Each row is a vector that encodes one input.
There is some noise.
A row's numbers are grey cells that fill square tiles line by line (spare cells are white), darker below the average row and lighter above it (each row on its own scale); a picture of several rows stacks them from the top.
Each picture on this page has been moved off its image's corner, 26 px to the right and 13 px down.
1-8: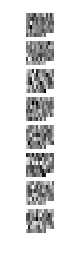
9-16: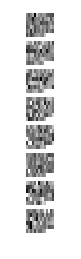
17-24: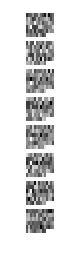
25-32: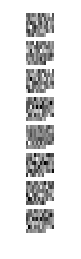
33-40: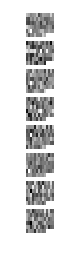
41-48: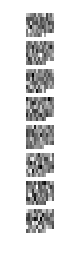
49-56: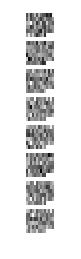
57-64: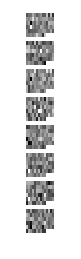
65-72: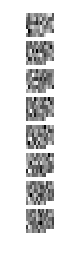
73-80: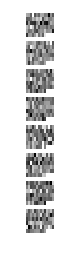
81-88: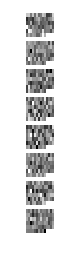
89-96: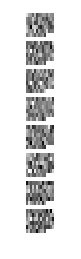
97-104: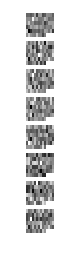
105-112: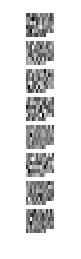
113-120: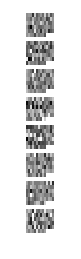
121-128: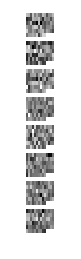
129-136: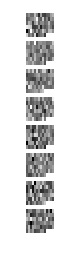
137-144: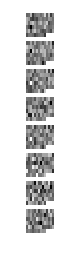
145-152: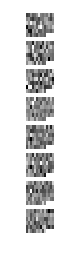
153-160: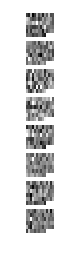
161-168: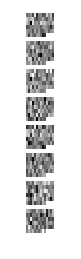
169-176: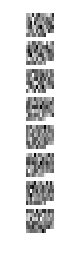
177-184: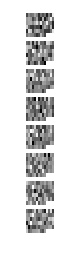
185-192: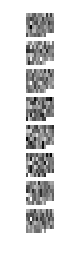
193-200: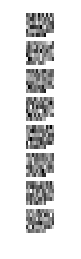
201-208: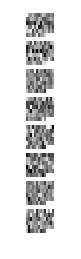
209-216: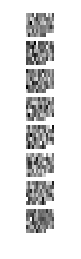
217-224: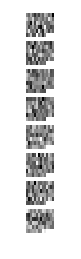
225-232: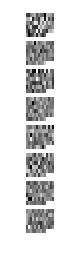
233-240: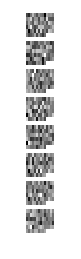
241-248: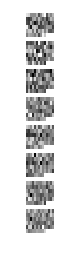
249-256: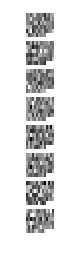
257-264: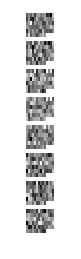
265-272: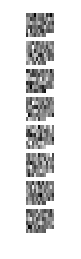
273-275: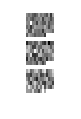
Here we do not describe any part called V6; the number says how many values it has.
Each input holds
a point on a 10-point circle, a true/false value and a value of V6.
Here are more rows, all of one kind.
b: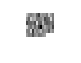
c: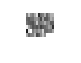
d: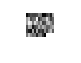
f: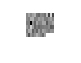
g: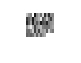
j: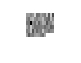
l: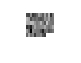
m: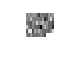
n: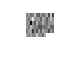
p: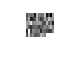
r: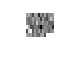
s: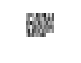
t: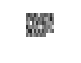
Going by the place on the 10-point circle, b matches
l, n and p.
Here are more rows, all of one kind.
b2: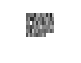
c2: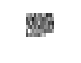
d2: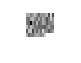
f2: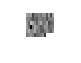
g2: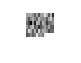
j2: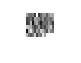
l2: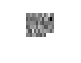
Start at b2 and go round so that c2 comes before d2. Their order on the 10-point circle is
b2, l2, c2, f2, j2, d2, g2.
